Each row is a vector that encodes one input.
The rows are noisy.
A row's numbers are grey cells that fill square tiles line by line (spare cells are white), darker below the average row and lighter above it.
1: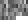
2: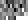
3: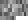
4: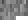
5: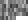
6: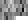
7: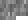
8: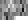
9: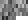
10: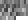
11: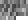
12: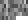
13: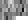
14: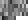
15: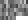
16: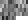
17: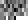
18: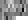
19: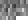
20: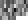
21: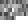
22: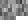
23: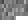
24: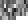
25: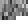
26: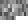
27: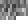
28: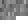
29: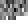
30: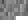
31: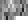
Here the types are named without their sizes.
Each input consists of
a node of a tree.
